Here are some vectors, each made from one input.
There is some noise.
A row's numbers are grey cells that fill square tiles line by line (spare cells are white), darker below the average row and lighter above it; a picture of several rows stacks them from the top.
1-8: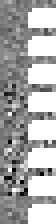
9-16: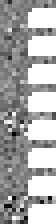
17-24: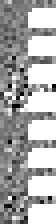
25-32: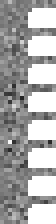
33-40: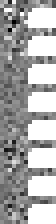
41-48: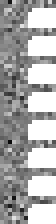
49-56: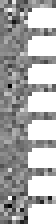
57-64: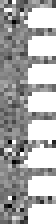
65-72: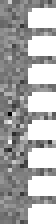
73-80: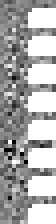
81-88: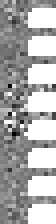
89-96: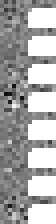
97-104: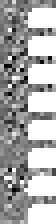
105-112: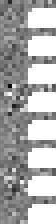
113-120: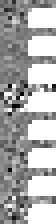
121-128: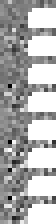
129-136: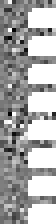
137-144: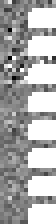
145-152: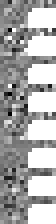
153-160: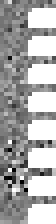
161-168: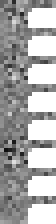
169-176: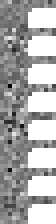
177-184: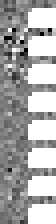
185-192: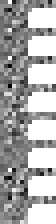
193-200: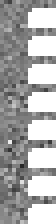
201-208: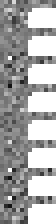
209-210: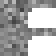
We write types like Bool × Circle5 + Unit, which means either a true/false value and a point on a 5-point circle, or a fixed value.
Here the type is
(Bool × Bool × Bool + Unit) × Line6 + Line11.
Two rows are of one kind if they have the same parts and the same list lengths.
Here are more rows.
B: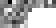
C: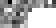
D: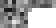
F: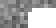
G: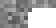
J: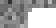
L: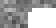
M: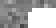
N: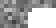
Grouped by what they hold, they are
B, C, D, J
F
G, L, M, N

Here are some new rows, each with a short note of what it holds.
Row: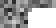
a point on an 11-point line
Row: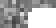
a point on a 6-point line
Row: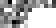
a point on an 11-point line
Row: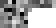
a point on an 11-point line
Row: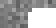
a point on a 6-point line
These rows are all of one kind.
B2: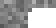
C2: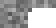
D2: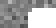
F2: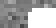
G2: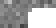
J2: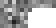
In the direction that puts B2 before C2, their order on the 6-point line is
B2, C2, J2, G2, F2, D2.
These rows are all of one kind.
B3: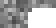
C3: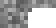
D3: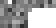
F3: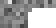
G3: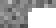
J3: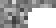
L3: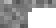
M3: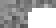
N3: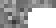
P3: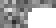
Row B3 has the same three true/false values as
L3, M3 and P3.
